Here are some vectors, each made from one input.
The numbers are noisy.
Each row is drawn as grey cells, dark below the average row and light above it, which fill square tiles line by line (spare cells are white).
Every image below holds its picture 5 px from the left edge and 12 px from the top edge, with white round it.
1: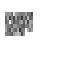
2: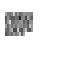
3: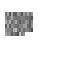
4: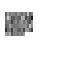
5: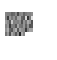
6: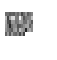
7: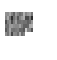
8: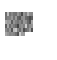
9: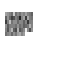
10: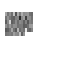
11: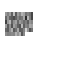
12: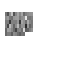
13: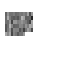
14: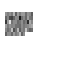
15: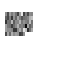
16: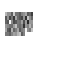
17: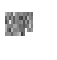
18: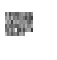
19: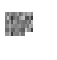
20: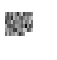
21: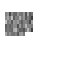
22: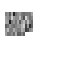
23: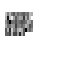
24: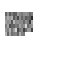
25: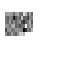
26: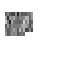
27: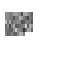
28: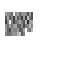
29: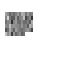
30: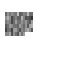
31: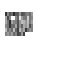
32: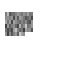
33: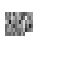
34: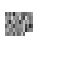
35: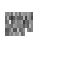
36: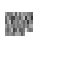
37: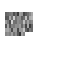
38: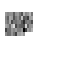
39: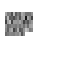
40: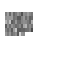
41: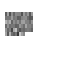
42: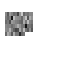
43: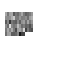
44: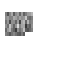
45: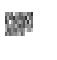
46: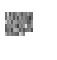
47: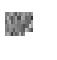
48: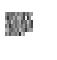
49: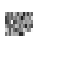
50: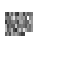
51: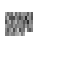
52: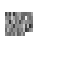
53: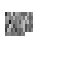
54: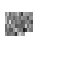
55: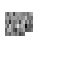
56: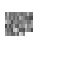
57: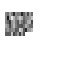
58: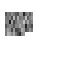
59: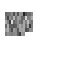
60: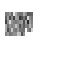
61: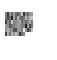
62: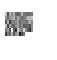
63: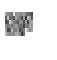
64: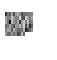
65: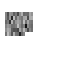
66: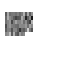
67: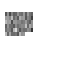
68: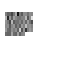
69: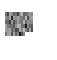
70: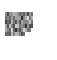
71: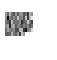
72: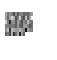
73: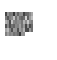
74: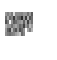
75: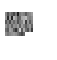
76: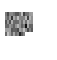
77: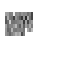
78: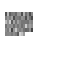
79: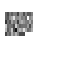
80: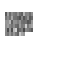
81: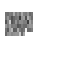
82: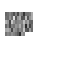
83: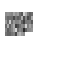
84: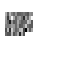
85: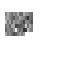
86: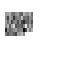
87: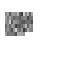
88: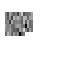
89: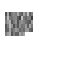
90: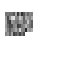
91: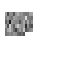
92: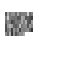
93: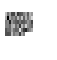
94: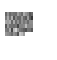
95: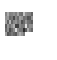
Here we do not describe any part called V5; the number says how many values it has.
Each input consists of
a point on a 7-point line, together with either a point on a 7-point line, or a value of V5.
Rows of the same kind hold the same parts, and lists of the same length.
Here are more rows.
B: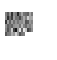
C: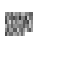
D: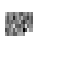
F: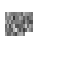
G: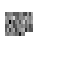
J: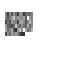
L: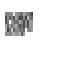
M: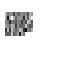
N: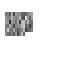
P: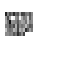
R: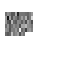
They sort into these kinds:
B, G, J, M, N, P, R
C, D, F, L

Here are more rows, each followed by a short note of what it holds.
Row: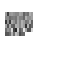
a point on a 7-point line and a value of V5
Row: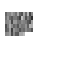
a point on each of two 7-point lines
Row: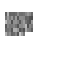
a point on each of two 7-point lines
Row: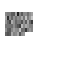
a point on a 7-point line and a value of V5
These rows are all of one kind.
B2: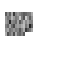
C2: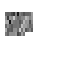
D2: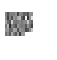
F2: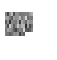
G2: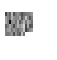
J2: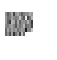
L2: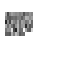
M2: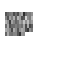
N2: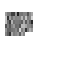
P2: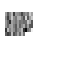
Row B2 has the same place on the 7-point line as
C2, G2 and M2.
